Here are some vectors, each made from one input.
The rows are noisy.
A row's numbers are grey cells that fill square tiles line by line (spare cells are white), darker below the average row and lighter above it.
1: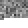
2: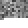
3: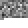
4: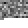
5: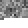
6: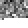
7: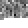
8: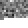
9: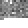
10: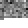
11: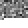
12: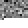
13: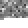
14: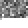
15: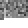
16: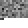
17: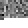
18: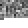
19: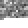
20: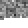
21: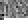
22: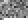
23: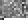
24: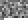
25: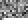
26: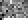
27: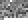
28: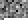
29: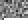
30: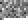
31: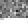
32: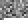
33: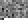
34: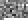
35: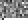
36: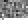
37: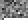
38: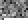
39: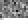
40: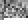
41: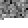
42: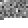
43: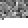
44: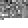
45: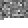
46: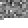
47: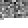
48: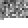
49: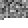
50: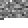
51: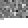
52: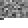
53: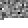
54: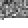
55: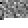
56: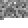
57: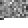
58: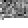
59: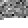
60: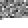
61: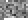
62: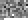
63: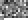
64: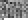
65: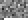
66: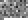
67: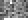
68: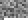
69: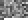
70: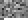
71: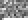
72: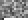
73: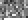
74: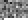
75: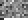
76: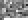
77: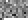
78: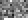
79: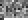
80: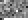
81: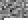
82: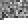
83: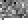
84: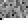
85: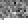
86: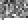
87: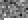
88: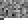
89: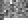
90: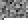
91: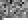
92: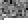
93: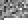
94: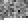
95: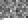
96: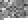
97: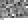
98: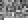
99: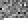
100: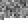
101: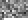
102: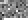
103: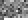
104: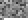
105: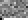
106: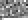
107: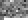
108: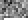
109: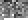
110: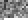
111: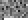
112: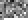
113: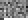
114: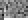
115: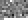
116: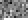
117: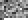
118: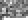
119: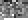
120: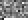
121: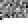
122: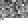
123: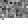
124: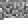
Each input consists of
one of 10 labels, together with either a point on a 6-point line, or a point on a 9-point line.
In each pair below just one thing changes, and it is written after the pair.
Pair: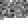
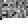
the label
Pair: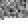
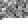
the label
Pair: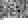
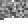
the label
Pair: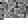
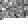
the label
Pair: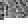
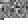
the place on the 9-point line
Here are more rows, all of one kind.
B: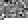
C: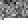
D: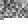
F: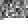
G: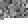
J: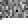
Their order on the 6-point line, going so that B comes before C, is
B, C, G, J, F, D.
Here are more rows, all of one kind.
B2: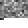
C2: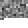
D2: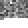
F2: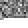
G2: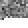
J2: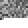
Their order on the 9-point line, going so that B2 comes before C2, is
J2, D2, F2, B2, G2, C2.
